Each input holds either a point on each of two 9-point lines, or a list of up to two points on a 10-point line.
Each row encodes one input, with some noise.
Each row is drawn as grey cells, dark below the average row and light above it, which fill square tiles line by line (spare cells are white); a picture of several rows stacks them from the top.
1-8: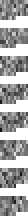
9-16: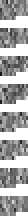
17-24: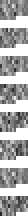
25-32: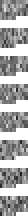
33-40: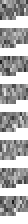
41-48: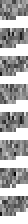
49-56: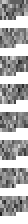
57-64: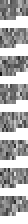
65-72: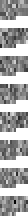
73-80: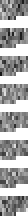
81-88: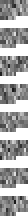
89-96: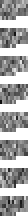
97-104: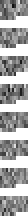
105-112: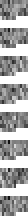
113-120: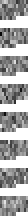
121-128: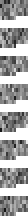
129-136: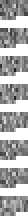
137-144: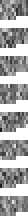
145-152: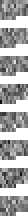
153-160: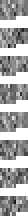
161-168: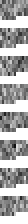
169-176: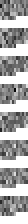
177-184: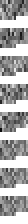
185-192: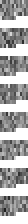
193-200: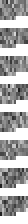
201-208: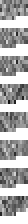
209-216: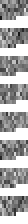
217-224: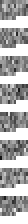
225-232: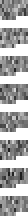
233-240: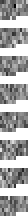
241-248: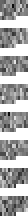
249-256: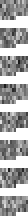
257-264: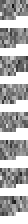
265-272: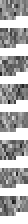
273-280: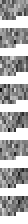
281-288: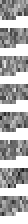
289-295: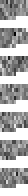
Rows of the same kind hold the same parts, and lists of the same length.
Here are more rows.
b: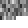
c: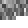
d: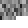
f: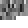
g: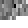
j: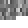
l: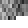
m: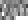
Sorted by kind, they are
b, c, d, l
f
g, m
j

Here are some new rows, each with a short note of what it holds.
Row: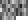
a point on each of two 9-point lines
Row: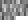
a list of two items
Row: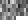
a point on each of two 9-point lines
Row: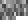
a point on each of two 9-point lines
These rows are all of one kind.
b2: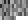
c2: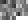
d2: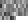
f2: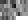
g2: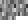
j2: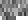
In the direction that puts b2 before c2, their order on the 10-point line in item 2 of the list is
f2, b2, d2, c2, j2, g2.
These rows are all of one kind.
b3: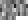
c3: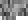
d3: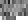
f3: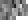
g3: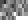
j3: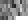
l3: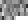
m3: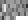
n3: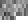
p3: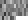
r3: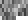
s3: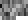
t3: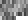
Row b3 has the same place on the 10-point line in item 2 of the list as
d3 and f3.
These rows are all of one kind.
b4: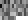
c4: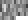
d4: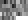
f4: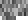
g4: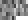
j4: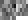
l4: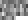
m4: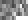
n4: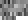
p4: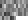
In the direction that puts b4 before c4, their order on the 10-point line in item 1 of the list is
b4, n4, f4, p4, c4, l4, g4, m4, d4, j4.
